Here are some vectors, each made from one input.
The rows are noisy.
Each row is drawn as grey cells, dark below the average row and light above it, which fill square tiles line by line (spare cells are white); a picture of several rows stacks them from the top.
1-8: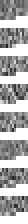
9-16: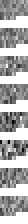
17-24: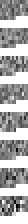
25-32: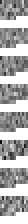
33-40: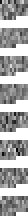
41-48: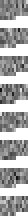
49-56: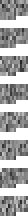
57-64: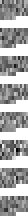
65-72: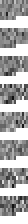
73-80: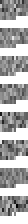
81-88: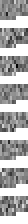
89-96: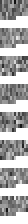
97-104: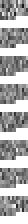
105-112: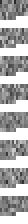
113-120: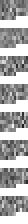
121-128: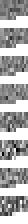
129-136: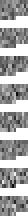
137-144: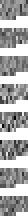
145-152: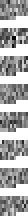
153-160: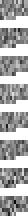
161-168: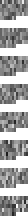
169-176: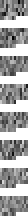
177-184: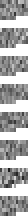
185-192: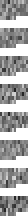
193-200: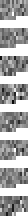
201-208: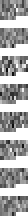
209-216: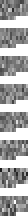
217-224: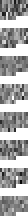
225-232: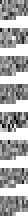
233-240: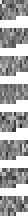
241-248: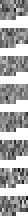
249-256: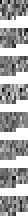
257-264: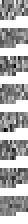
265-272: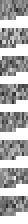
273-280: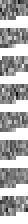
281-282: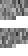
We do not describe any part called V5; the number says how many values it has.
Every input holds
either a point on each of two 6-point lines and a true/false value, or a node of a 10-node tree and a value of V5, or a list of up to two points on a 7-point line.
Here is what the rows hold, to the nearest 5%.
About 20% of them hold a point on each of two 6-point lines and a true/false value. About 35% of them hold a node of a 10-node tree and a value of V5. The rest are lists of up to two points on a 7-point line: a few of all rows are empty, 15% hold one and 25% two.
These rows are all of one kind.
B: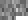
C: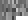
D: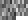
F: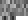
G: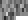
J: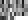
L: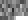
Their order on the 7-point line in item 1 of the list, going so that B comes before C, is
J, L, B, C, G, F, D.
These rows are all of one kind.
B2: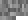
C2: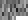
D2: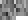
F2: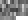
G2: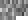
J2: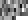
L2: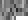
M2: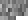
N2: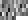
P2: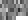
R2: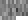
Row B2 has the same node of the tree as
G2, M2, N2 and P2.
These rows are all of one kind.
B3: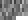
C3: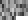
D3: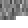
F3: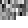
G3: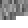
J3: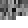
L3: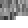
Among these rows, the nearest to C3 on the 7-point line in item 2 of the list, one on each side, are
B3 and D3.
